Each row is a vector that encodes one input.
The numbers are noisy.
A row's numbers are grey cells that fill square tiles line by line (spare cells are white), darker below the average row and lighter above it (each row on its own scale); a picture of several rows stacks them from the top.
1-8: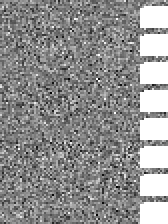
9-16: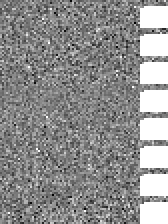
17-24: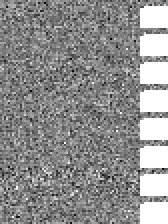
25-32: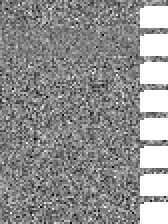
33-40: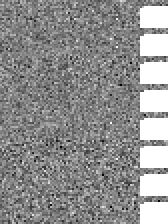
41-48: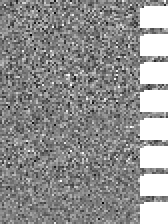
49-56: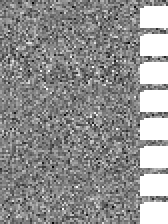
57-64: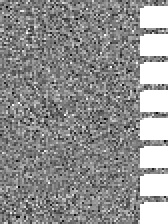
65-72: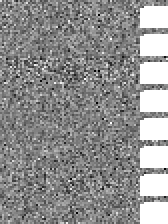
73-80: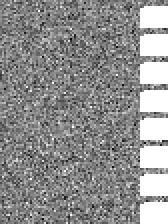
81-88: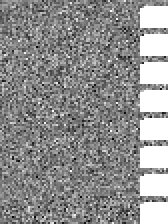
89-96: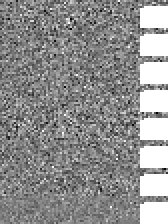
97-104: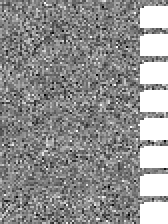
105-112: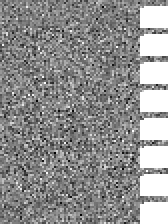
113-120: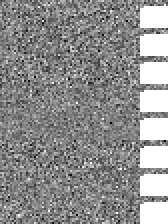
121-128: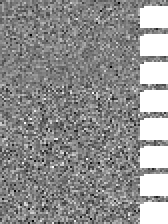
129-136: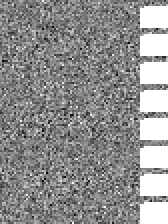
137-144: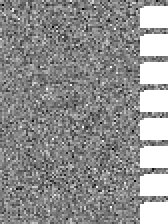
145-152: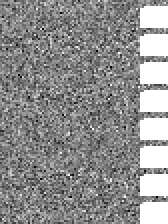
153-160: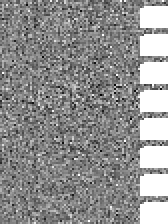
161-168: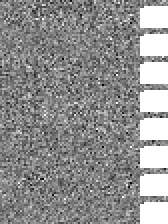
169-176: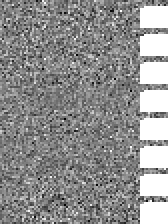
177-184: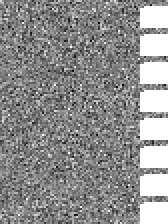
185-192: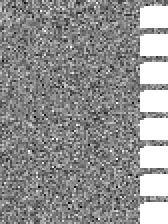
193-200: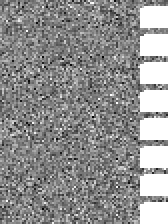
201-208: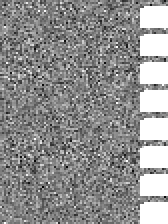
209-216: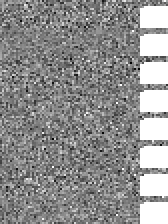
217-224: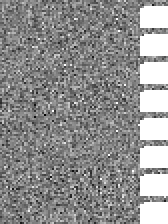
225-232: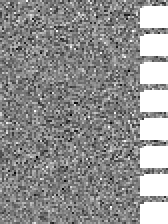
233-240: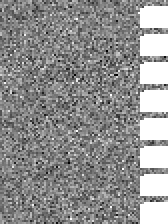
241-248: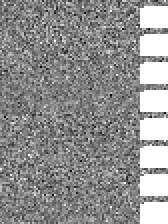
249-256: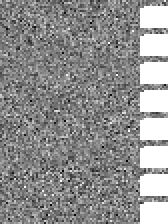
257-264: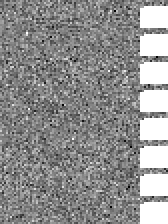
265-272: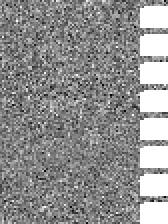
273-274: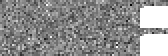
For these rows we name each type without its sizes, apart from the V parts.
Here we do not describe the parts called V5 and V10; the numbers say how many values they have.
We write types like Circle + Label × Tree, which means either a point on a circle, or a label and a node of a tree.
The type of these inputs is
(Bool × Bool × Bool + (Tree + Unit) × V10) × Circle × V5.
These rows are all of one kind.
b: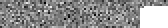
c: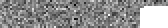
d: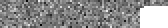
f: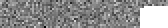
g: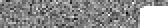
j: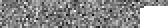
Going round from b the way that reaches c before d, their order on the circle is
b, f, c, g, d, j.
